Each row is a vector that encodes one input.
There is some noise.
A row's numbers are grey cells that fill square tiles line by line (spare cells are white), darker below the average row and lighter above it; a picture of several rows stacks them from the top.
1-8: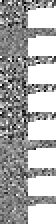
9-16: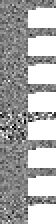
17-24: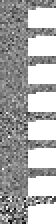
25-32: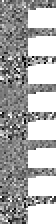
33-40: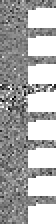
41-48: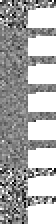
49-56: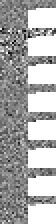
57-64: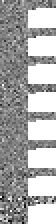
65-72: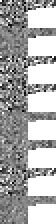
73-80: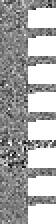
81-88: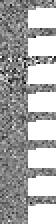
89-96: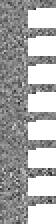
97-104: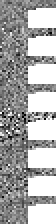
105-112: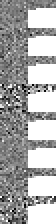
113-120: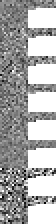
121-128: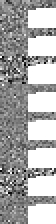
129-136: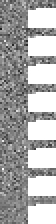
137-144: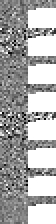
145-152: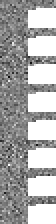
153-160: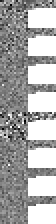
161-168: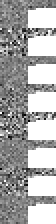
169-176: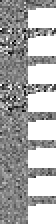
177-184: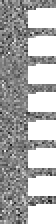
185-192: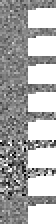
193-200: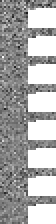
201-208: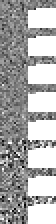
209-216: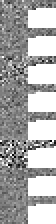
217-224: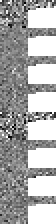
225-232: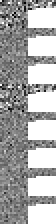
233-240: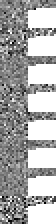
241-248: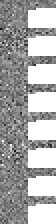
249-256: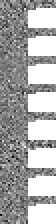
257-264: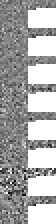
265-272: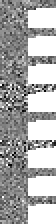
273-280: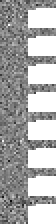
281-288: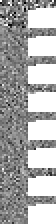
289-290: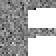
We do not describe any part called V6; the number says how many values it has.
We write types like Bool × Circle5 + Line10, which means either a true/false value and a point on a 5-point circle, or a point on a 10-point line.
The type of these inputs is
Bool × Bool × Bool × List3(V6) + Circle10 × Label8.
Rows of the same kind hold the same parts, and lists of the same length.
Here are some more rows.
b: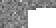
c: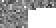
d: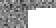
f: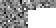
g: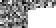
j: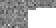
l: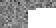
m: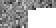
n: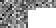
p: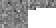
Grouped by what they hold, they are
b, l, m, n
c, d, p
f
g
j

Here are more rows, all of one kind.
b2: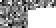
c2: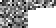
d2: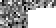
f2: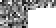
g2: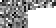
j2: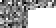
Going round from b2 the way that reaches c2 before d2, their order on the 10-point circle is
b2, c2, g2, d2, f2, j2.
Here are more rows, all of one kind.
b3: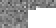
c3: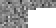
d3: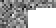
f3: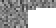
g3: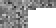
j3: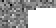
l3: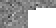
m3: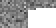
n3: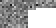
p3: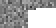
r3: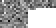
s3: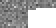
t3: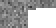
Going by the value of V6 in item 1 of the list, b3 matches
l3, n3 and r3.
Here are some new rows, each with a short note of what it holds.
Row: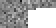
three true/false values, together with a list of one item
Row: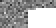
three true/false values, together with a list of two items
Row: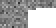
three true/false values, together with a list of one item
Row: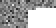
three true/false values, together with the empty list
